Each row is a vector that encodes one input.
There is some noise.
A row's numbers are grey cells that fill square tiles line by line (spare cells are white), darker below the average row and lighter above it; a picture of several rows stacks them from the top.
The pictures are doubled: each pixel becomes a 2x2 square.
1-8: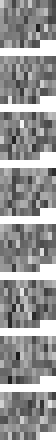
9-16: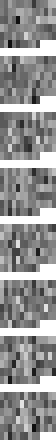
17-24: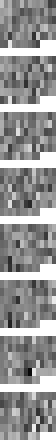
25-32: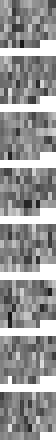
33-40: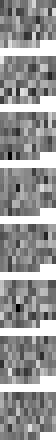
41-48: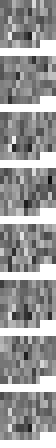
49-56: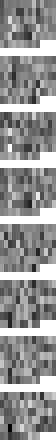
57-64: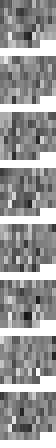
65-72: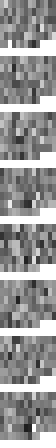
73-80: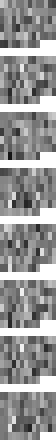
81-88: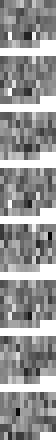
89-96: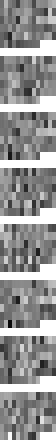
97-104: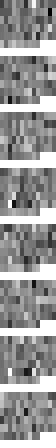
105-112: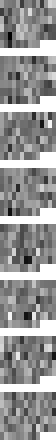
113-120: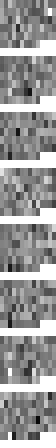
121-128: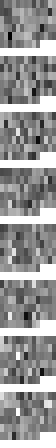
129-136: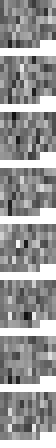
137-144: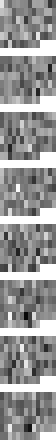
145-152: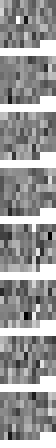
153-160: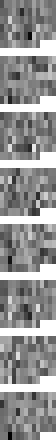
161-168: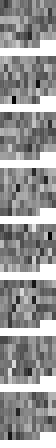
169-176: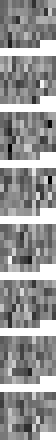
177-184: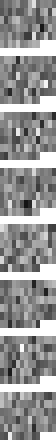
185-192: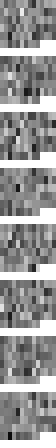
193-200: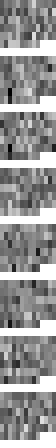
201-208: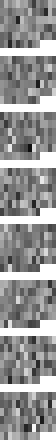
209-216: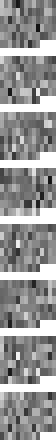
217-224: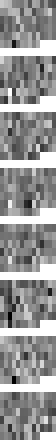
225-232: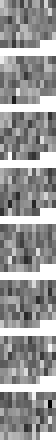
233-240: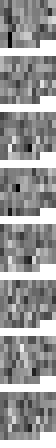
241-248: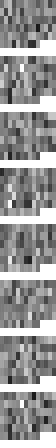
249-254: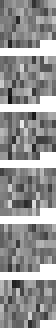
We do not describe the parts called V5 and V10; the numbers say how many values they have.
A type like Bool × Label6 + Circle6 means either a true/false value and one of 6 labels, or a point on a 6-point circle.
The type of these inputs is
Bool × (Line7 + V10) + Label8 × Label8 × V5 × V5.
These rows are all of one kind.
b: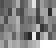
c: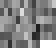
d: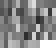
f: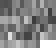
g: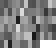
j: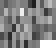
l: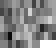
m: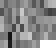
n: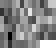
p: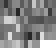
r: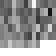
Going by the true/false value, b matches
d, f, p and r.
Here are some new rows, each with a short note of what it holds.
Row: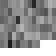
a true/false value and a value of V10
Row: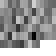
two labels (each one of 8) and two values of V5
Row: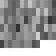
two labels (each one of 8) and two values of V5
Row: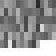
two labels (each one of 8) and two values of V5
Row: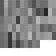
a true/false value and a value of V10
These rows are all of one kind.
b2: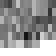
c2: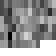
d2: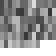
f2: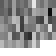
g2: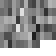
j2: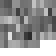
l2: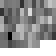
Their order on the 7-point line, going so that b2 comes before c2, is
g2, j2, b2, f2, c2, d2, l2.
